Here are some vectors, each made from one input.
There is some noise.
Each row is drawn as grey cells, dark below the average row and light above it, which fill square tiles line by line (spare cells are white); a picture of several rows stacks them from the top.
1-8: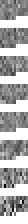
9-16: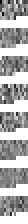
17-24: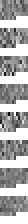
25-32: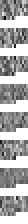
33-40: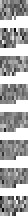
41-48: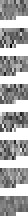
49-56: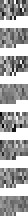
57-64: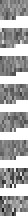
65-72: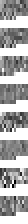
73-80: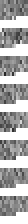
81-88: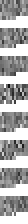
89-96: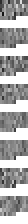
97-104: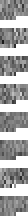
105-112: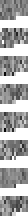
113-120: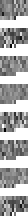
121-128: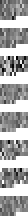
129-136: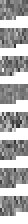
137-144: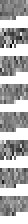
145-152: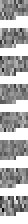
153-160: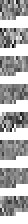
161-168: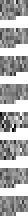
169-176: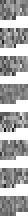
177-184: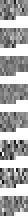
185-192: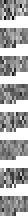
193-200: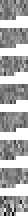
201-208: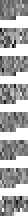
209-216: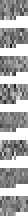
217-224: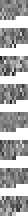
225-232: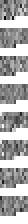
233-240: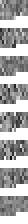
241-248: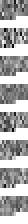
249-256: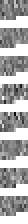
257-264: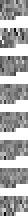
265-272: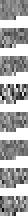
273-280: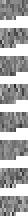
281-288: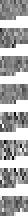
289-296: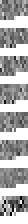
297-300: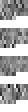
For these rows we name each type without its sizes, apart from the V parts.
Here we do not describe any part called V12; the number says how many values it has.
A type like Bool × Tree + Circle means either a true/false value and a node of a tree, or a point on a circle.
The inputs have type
Line × V12 + Tree.
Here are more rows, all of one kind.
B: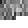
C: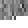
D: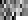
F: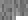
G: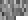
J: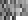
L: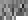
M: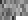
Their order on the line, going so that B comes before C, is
L, B, F, D, C, J, M, G.
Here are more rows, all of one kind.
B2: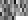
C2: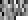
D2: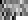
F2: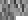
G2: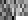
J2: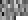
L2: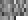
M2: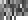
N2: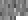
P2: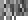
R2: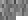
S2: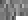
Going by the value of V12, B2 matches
J2 and P2.
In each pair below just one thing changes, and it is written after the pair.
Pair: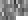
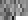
the place on the line
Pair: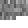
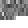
the value of V12
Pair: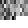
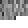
the value of V12
